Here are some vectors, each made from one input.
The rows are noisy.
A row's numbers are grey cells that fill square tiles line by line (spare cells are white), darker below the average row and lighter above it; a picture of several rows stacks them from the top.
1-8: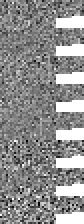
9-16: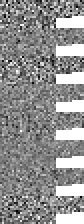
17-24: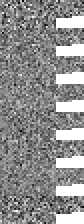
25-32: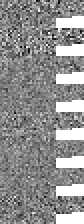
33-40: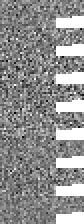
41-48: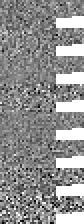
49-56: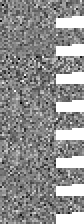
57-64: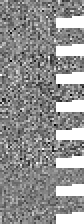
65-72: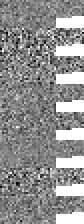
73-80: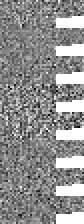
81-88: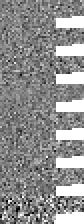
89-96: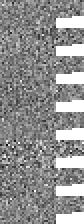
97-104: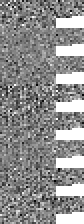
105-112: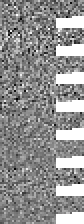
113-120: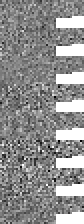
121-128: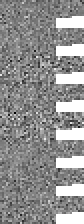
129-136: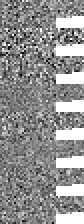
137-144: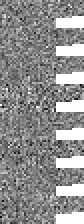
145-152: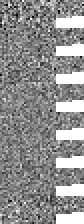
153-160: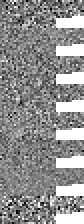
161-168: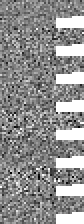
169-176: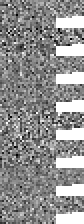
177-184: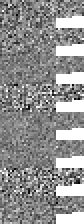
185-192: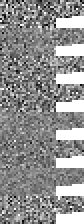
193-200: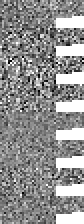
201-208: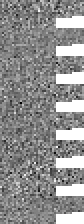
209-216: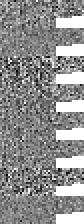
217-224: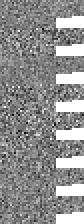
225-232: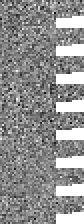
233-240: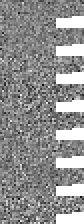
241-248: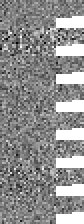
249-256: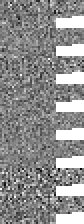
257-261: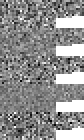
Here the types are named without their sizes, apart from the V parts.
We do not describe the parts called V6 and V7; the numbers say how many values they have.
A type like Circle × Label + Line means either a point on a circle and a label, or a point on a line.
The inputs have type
((Bool × Bool × Bool + V6) × Line + Tree) × V7.
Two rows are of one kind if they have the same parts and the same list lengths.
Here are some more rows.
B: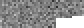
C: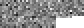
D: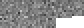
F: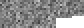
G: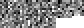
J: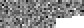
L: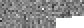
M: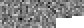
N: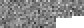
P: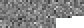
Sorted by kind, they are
B, C, G, J
D, F, N
L, M, P

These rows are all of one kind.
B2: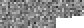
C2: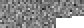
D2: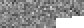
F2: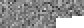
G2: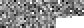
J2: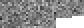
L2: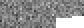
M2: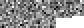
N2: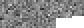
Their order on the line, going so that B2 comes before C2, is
B2, G2, N2, J2, C2, D2, F2, L2, M2.
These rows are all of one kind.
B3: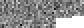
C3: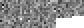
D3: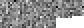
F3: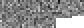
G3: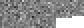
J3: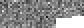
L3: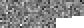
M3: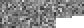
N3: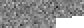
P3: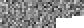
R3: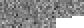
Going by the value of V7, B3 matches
D3, F3, N3 and R3.
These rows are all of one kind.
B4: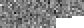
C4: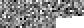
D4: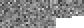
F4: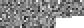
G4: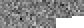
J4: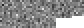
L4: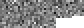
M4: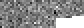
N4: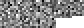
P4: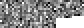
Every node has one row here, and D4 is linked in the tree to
F4 and J4.
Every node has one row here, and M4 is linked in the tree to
P4.
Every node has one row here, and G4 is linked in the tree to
C4 and L4.
